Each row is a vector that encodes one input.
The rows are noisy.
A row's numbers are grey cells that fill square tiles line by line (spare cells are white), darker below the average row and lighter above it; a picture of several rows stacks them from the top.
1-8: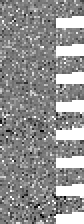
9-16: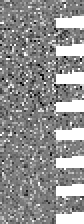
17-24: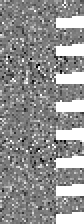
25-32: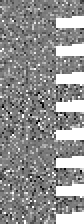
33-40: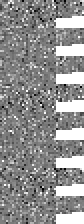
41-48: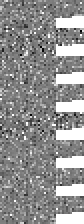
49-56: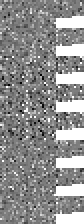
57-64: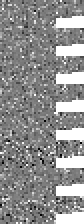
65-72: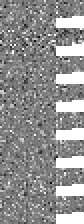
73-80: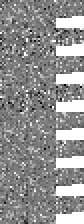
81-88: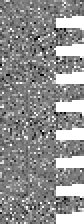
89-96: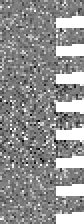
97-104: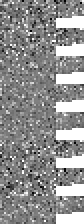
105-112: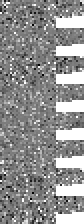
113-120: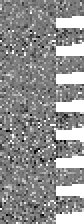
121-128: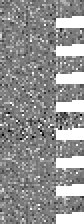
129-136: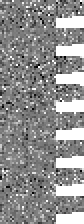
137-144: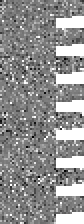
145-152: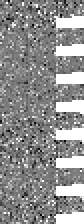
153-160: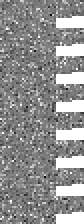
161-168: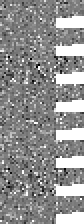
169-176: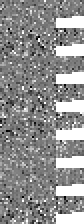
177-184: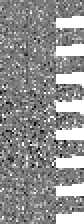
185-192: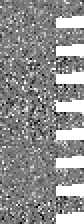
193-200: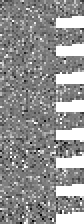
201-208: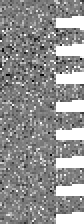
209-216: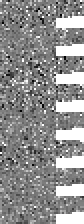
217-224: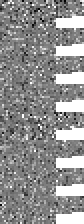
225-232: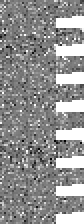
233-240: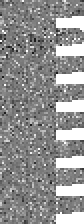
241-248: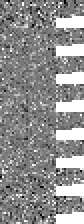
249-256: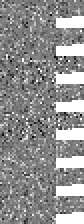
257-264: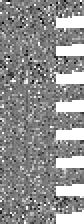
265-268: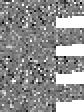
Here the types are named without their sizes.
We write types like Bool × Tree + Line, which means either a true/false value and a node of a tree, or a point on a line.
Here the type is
((Circle + Unit) × Line + Label) × Label × Label.
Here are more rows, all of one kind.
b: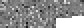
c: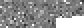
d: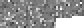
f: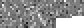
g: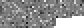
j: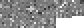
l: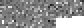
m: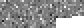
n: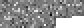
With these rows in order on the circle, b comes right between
g and m.
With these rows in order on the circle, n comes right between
f and l.
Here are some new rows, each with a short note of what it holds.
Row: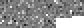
a point on a circle, two labels and a point on a line
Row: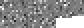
two labels and a point on a line
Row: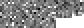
three labels
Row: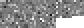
two labels and a point on a line
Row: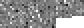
a point on a circle, two labels and a point on a line
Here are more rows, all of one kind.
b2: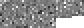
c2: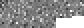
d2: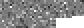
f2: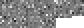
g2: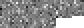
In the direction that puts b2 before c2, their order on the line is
f2, d2, b2, c2, g2.
